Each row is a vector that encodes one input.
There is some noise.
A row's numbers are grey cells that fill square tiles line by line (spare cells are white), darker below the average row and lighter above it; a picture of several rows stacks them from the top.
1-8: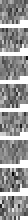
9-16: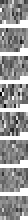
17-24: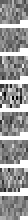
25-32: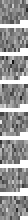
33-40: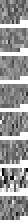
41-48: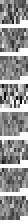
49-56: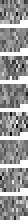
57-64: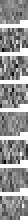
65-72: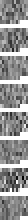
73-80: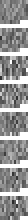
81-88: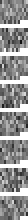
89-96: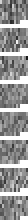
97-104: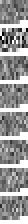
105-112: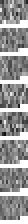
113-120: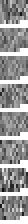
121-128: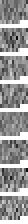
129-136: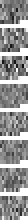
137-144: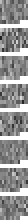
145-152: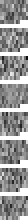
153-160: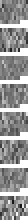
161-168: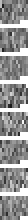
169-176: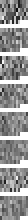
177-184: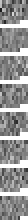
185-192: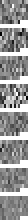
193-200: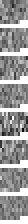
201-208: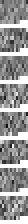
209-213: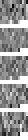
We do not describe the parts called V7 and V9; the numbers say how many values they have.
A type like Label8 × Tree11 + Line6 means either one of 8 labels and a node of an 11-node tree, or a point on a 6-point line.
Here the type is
Bool × (Line11 + V9) + V7.
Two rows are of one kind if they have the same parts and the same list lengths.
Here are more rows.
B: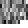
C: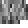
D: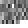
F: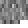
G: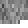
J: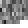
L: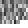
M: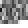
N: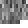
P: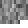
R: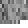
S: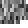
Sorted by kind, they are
B, L, M, N
C, D, J, S
F, G, P, R

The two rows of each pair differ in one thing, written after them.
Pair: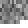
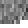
the place on the 11-point line
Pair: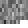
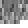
the true/false value
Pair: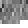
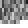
the true/false value
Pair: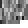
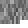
the true/false value
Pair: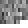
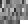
the place on the 11-point line
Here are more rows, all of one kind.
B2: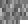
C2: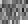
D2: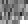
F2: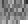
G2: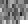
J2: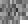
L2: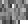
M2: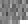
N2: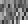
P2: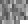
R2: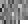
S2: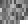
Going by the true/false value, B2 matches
D2, L2 and S2.
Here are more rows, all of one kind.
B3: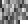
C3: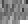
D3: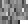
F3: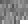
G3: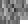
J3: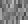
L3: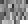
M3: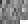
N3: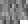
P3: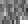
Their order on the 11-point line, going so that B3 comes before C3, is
L3, B3, J3, D3, N3, F3, G3, M3, C3, P3.
